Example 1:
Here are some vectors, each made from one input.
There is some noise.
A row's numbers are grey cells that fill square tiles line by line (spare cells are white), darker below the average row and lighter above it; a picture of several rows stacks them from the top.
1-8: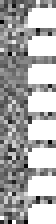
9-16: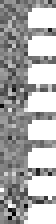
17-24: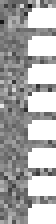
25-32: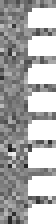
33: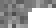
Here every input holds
a point on a 6-point circle.
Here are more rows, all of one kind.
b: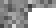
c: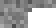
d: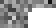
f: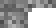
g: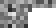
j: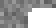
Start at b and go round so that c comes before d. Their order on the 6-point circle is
b, g, c, d, j, f.
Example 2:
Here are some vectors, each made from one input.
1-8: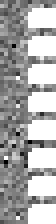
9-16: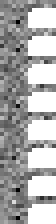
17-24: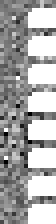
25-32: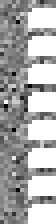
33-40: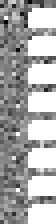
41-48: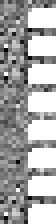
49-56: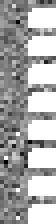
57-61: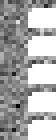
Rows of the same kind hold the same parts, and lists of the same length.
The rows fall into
2 kinds.
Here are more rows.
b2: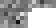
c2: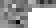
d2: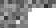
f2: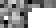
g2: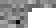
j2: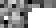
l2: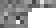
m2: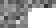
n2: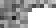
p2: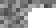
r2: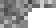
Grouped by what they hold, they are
b2, c2, d2, g2, l2, m2, n2, p2, r2
f2, j2

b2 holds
four true/false values.
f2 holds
a fixed value.
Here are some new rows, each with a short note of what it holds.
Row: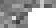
four true/false values
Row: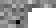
four true/false values
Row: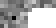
four true/false values
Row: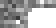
four true/false values
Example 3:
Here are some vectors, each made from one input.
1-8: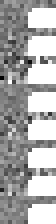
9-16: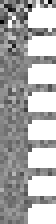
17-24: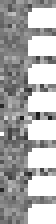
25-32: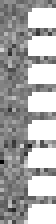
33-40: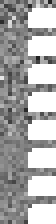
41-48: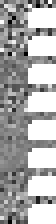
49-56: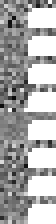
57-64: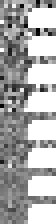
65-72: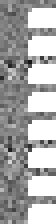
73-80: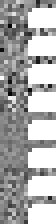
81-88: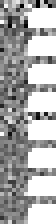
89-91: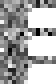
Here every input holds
a point on a 9-point line.
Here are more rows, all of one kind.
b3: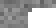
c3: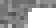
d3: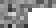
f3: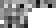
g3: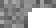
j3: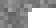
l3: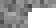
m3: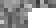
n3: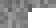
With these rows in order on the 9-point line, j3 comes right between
c3 and m3.
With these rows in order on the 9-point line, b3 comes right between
d3 and n3.
